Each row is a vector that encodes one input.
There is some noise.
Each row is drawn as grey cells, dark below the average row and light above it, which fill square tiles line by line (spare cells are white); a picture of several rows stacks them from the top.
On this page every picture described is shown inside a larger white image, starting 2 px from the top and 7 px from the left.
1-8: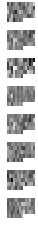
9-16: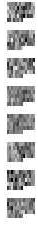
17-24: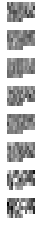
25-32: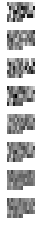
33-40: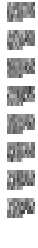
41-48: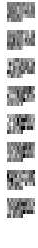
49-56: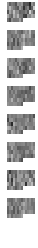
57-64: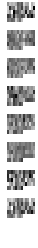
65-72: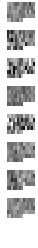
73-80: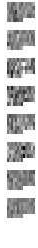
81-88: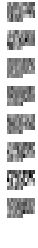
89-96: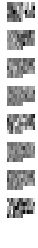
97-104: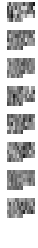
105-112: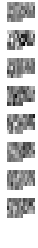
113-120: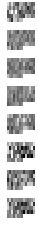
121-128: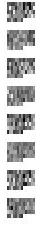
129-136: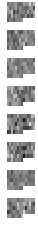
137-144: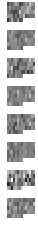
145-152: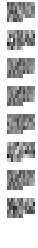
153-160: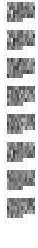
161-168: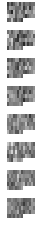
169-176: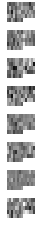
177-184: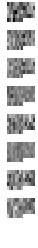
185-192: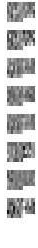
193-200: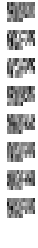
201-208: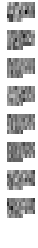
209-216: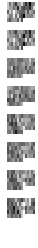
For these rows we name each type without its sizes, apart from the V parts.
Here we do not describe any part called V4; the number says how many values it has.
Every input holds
either a fixed value, or a node of a tree and a true/false value, or two values of V4.
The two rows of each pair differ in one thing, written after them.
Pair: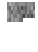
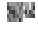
the node of the tree
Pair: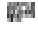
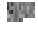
the true/false value
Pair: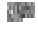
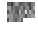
the node of the tree
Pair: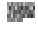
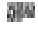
the true/false value
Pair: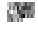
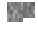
the true/false value
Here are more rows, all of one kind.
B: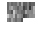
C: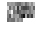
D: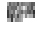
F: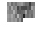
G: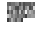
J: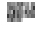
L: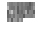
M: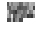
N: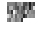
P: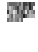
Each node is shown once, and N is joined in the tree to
G and J.
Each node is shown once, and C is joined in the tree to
B.
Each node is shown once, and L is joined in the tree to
D and F.
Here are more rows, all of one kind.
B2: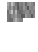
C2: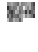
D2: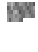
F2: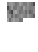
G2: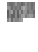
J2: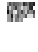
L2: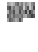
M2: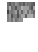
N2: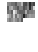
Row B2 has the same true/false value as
G2, J2 and M2.
